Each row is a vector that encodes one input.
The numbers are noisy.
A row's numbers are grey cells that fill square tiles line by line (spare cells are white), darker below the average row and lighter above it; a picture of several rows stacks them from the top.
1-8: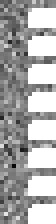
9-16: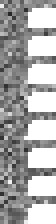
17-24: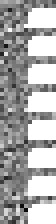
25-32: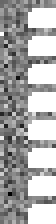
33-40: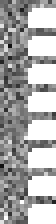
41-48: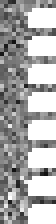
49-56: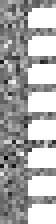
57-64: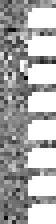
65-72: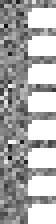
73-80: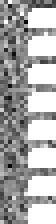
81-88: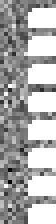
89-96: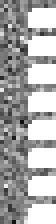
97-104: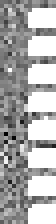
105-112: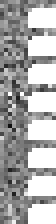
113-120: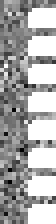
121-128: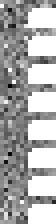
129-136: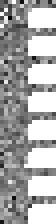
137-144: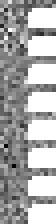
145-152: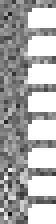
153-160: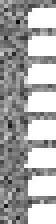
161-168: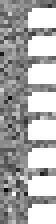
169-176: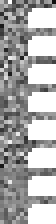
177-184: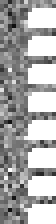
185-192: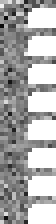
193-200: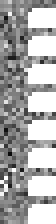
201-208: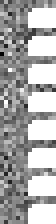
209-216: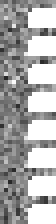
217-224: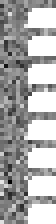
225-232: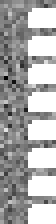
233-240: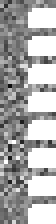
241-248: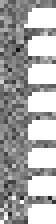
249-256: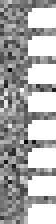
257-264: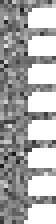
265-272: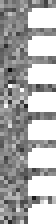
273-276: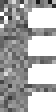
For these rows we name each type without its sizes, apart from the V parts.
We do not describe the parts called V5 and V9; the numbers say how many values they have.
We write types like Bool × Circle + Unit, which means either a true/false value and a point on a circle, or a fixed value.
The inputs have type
Bool × Bool × Bool × (Tree + V9) × V5 + Line.
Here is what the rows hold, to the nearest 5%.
About 10% of them hold a point on a line. The rest hold three true/false values and a value of V5, together with either a node of a tree, or a value of V9.
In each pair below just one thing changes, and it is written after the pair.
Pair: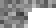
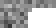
the value of V5
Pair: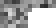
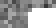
the node of the tree
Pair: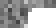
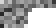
the node of the tree
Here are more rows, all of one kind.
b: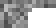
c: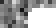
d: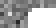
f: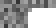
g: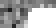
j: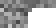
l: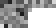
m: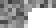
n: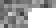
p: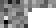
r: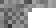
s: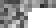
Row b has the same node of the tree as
j, l and m.
